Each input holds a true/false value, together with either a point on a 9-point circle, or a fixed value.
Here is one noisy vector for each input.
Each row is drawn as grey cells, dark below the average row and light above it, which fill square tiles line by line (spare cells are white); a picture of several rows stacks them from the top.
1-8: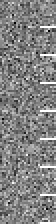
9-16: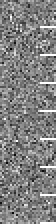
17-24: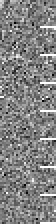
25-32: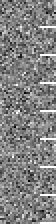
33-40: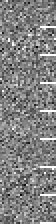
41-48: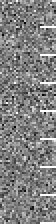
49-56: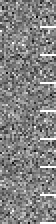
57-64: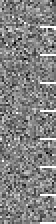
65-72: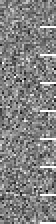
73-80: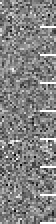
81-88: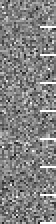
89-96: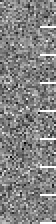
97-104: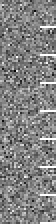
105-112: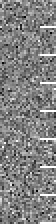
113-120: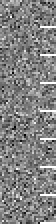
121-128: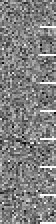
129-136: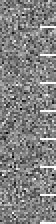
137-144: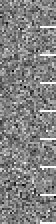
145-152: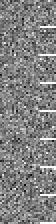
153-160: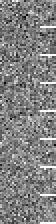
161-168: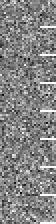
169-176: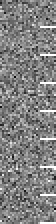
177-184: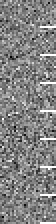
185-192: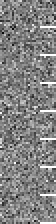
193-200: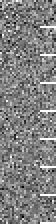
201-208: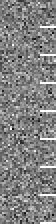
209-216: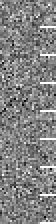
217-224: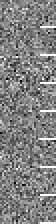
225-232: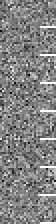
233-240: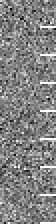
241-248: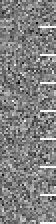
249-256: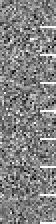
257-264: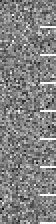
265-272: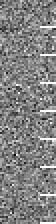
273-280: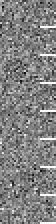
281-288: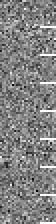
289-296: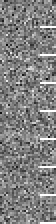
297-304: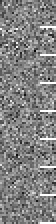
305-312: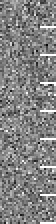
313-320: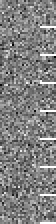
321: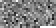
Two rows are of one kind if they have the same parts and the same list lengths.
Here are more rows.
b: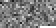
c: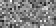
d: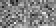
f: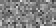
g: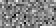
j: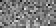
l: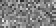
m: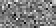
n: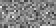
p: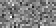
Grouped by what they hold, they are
b, c, d, f, j, l, n, p
g, m

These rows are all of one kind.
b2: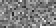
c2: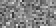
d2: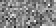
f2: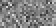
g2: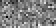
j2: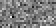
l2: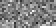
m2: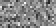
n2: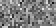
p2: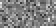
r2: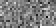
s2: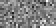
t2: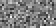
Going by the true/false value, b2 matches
g2, m2 and r2.
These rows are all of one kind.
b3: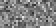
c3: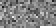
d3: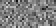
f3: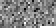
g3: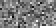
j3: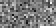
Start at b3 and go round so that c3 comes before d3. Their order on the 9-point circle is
b3, c3, d3, j3, g3, f3.
